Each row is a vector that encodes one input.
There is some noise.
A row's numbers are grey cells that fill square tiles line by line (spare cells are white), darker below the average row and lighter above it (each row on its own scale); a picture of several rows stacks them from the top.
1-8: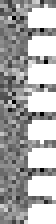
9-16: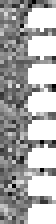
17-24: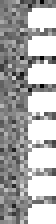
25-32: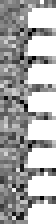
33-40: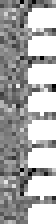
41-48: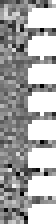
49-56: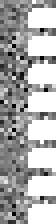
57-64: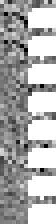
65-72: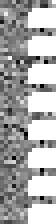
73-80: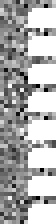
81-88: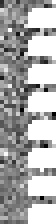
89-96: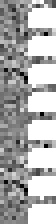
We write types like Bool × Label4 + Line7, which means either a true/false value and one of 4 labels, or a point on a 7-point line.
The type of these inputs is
List2(Circle6).
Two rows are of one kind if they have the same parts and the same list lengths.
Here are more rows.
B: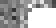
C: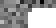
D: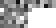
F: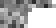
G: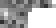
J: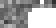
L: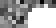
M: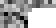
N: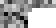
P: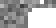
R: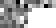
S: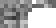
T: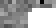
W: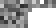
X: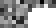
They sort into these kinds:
B, D, F, G, P, R, S, T, W
C, J, L, X
M, N

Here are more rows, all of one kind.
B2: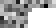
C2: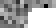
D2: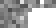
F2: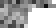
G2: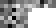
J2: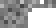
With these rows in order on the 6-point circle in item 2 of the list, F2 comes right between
D2 and G2.
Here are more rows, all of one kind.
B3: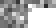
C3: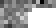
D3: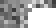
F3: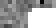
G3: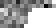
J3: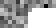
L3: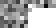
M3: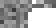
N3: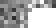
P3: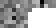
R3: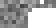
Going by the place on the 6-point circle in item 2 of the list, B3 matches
C3, D3 and N3.
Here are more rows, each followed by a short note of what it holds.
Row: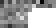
a list of two items
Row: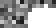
a list of one item
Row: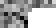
the empty list
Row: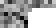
the empty list
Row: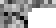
the empty list
